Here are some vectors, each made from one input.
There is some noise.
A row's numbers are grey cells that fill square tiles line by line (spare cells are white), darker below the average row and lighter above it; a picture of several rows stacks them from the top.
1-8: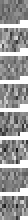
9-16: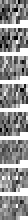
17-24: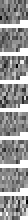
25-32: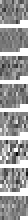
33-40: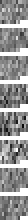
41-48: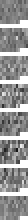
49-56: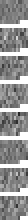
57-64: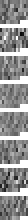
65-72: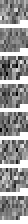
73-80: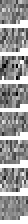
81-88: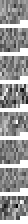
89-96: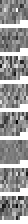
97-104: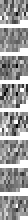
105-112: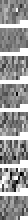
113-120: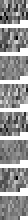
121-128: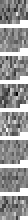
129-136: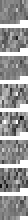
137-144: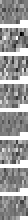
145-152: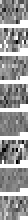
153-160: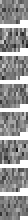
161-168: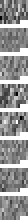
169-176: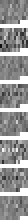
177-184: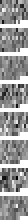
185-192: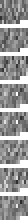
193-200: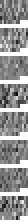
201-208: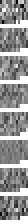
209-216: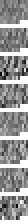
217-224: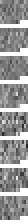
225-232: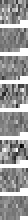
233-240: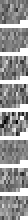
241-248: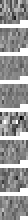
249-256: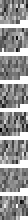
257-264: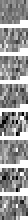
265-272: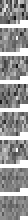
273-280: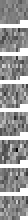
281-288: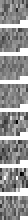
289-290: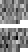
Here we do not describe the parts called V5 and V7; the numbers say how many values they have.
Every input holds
either a point on an 8-point line, or a value of V5 and a value of V7, or a list of up to three points on a 6-point line.
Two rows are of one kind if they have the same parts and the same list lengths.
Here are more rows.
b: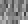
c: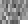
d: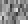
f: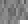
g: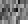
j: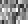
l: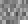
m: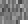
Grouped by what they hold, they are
b, g
c
d
f, m
j
l

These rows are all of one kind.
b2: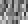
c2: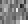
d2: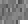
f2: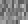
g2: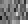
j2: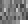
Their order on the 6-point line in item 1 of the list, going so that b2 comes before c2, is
d2, j2, b2, f2, c2, g2.
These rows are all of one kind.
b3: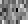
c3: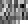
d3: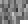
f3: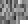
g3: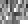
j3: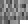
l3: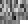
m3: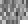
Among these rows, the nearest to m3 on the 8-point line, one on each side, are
b3 and d3.
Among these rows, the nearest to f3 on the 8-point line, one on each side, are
g3 and j3.
